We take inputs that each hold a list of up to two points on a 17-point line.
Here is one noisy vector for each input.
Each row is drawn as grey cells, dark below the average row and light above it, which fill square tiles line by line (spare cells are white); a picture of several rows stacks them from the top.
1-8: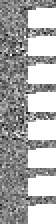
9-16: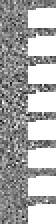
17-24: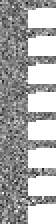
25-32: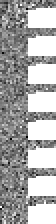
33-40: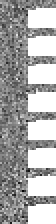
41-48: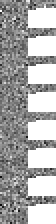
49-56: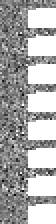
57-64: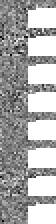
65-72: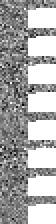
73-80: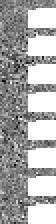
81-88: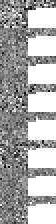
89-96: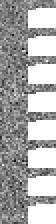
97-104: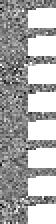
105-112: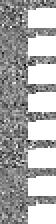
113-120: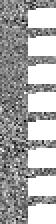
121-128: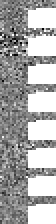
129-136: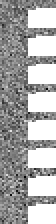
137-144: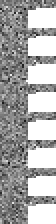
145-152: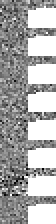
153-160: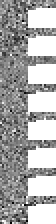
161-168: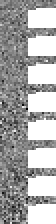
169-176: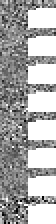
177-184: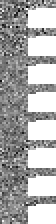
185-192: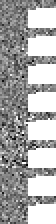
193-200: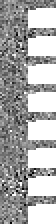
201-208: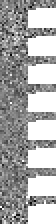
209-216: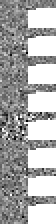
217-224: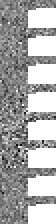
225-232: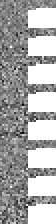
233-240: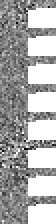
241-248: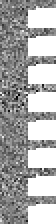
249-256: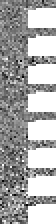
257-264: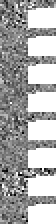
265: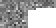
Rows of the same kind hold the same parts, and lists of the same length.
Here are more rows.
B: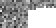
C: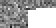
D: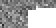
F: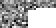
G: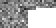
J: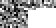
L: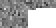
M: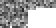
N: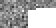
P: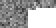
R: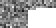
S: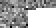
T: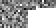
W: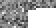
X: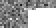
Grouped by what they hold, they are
B, J
C, F, L, N, S, W, X
D, G, M, P, R, T

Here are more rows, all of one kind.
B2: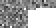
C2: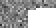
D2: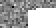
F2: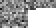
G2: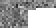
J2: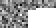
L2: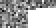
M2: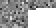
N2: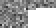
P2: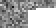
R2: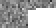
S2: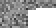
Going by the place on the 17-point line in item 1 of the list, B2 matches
C2, N2 and S2.
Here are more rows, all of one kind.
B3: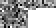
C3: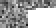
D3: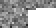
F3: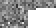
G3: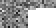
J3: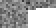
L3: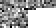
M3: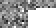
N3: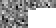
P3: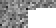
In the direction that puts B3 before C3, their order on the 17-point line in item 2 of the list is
B3, L3, F3, J3, M3, P3, D3, C3, G3, N3.
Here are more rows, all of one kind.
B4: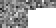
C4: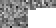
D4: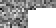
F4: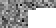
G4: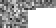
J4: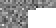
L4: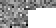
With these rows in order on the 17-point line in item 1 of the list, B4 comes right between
C4 and F4.
